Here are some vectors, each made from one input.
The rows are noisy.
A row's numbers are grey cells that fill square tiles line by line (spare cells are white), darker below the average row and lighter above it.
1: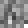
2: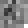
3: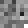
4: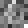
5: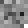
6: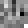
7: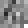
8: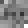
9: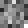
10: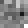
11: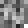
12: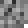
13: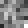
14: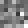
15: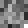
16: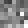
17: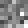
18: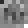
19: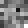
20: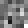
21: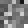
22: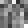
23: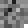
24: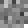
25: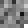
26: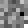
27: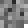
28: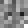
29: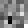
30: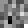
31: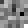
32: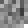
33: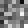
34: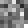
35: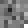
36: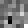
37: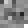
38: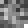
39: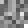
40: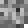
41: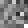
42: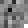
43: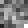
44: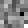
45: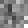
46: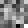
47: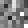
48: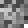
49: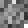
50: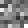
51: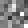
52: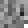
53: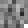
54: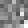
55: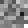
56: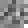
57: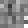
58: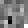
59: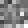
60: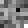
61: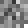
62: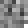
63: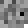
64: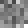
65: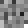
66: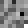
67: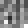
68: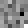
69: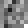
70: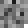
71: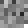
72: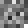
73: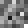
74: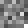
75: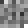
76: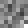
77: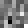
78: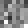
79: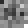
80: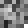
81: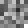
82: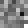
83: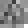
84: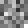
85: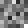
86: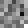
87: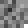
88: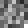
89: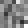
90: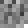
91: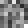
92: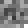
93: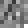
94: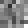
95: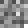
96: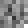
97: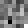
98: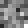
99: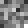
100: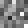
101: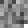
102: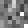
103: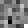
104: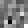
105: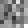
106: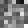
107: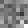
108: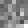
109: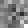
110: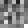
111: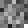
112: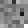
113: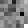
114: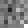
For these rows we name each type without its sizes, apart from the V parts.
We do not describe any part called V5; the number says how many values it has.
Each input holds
either a label, or three true/false values and a value of V5.
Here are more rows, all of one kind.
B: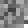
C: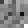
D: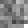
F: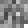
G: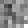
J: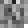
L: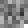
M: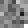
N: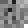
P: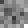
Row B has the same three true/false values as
F and N.
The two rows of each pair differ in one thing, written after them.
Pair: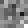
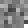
the value of V5
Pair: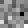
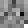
the value of V5
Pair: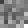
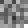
one of the three true/false values
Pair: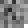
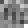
the value of V5
